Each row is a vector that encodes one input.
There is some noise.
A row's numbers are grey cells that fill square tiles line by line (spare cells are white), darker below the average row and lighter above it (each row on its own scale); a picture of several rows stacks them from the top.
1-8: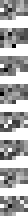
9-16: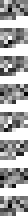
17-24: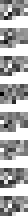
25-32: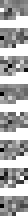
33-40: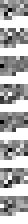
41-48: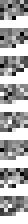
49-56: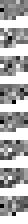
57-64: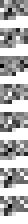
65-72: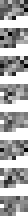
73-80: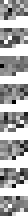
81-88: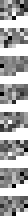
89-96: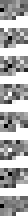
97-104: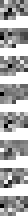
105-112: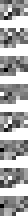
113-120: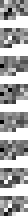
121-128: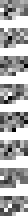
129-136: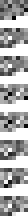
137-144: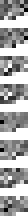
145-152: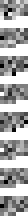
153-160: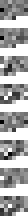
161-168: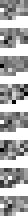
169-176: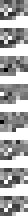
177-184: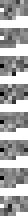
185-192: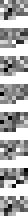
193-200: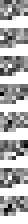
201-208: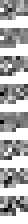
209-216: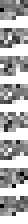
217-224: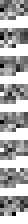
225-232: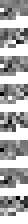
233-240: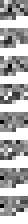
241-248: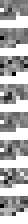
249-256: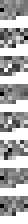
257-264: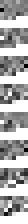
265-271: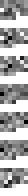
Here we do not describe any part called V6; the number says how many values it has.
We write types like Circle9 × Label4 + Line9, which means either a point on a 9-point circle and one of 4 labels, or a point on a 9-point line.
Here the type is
List3(Bool × V6).
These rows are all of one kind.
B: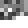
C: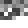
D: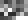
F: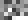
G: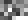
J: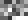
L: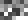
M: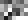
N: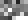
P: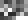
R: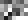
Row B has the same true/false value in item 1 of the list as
D, N and P.
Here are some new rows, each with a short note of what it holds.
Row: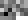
a list of two items
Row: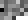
a list of three items
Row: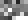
a list of one item
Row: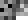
the empty list
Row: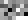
a list of two items
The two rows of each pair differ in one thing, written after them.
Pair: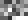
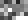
the true/false value in item 1 of the list
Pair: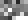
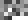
the true/false value in item 1 of the list
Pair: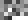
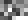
the value of V6 in item 1 of the list
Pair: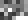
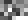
the true/false value in item 1 of the list
